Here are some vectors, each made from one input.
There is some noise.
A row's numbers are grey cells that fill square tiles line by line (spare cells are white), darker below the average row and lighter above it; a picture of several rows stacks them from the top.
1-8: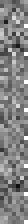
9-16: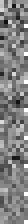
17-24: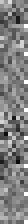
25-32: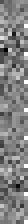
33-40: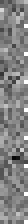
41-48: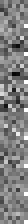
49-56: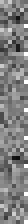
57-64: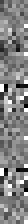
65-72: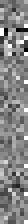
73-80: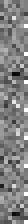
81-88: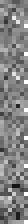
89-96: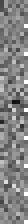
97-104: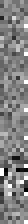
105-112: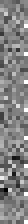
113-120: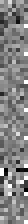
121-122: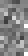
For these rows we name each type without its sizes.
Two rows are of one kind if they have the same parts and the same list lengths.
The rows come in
4 kinds.
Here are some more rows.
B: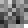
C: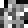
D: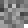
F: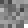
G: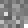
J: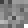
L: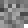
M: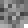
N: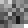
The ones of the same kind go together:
B, N
C
D, G, L, M
F, J

